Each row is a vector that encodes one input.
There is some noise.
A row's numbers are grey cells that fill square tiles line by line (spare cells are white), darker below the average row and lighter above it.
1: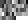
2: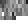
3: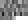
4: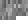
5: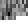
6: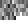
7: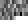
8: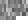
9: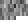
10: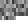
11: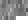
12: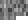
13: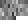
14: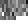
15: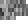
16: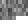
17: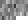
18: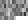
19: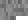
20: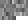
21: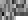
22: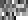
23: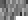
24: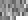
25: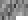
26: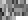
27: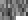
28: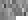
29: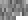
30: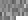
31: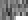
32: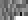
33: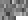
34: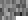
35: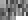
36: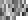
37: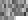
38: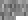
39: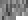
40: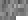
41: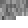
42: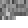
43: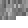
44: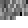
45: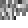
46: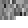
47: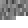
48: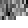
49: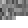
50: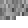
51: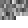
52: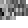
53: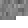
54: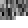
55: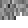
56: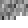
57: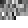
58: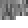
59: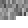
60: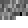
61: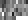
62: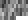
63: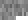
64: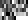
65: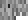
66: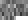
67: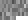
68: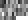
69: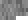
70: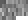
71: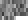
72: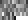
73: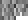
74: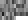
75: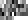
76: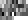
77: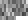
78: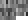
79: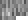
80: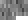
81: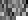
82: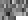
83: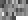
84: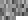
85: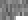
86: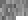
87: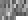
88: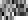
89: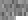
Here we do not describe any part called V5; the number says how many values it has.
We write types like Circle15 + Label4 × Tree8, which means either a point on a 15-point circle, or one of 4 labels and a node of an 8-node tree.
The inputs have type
Bool × Label4 + V5.
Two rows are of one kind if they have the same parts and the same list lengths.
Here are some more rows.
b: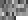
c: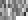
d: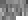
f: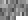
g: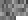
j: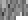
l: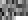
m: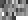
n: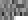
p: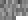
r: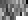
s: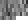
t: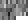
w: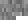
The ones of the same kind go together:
b, c, d, g, m, n, p, r, s, w
f, j, l, t

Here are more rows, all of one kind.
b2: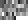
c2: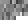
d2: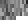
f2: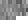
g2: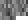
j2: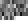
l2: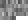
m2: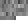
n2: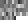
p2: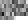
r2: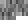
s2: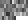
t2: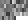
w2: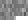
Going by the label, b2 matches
d2, m2 and n2.
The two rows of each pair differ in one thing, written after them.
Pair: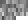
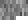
the label
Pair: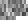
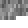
the label
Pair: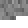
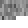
the true/false value
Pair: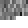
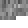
the true/false value
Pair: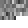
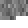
the label
